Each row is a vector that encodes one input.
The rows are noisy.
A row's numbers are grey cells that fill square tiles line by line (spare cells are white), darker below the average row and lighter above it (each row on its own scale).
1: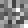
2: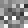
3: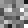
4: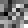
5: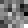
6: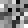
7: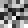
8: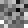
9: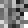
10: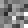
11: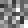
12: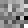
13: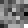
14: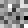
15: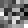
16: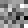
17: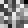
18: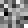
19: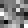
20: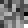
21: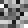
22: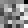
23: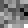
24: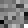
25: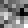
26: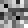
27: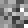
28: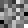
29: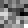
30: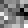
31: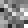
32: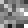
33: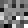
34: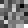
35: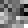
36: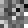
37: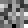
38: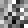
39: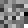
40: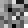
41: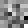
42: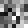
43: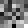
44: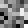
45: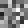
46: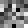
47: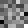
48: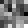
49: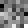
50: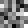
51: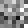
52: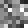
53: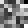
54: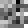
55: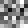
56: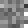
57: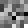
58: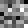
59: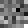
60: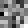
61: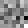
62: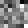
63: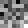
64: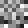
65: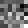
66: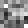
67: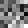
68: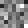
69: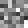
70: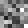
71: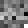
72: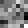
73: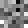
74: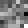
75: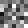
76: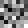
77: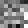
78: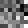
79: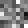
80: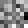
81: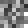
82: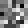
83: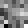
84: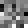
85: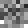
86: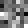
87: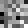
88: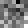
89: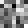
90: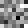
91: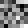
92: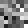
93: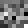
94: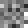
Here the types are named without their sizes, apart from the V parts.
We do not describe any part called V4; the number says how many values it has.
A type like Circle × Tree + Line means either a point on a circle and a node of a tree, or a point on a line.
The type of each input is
List(Bool × V4).
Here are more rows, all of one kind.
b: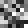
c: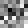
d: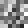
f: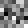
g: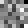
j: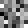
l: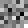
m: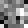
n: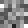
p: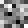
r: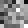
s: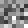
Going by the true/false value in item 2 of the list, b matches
d, n and s.
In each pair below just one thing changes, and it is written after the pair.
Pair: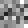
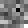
the value of V4 in item 1 of the list
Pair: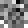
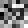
the true/false value in item 2 of the list
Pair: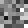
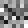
the true/false value in item 1 of the list
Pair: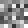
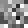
the true/false value in item 1 of the list
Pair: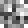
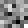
the value of V4 in item 1 of the list
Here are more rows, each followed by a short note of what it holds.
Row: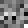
a list of one item
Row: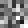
the empty list
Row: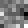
a list of one item
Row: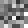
a list of two items
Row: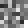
the empty list
